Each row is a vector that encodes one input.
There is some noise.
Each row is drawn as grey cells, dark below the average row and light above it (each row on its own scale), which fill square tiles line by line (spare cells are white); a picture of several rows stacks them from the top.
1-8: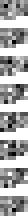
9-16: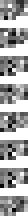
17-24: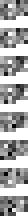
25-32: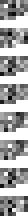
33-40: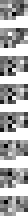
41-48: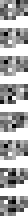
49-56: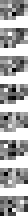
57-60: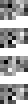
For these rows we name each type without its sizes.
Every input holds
a point on a line and a true/false value.
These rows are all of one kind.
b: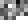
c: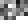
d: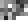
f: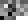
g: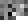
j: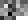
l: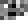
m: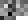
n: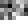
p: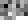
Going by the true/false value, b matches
c, d and p.
